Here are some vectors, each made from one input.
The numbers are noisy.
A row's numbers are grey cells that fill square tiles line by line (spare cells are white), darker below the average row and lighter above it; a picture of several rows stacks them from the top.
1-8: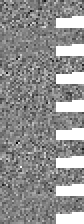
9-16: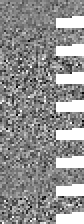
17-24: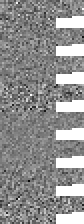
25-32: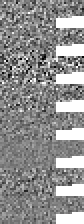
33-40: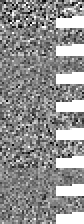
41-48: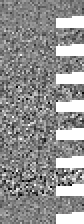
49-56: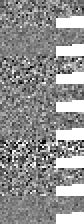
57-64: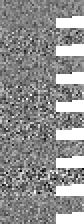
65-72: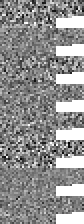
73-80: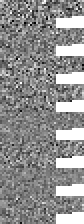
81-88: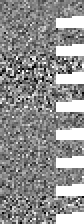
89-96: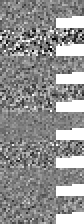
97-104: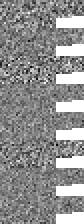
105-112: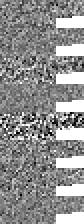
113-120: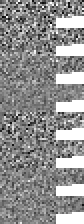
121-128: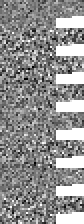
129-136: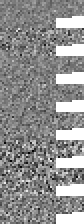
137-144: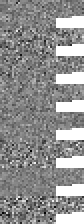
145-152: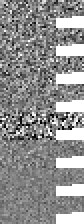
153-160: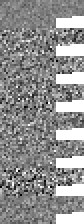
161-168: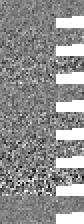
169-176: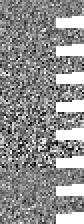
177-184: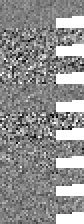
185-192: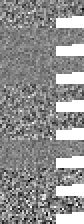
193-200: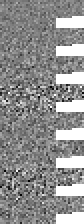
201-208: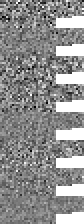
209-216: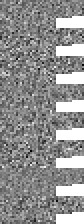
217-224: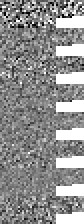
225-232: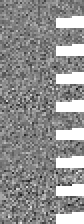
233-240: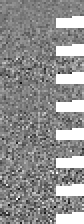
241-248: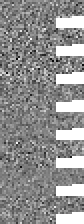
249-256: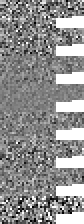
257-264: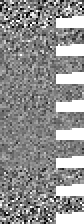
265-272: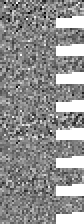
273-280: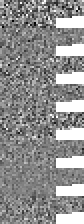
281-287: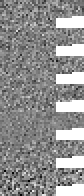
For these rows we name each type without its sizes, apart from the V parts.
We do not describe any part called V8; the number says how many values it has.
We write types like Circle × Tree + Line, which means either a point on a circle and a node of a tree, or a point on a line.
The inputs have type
Bool × (Line + V8).
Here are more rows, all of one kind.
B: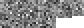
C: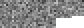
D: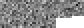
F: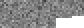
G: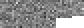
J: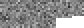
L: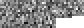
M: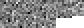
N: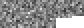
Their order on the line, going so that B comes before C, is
B, J, C, G, D, L, F, M, N.
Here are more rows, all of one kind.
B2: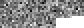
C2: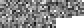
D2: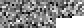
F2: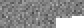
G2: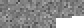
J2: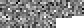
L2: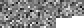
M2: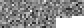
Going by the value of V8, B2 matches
G2 and L2.
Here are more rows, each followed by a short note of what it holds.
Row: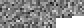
a point on a line and a true/false value
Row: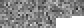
a true/false value and a value of V8
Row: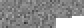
a point on a line and a true/false value
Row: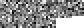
a point on a line and a true/false value
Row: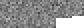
a point on a line and a true/false value
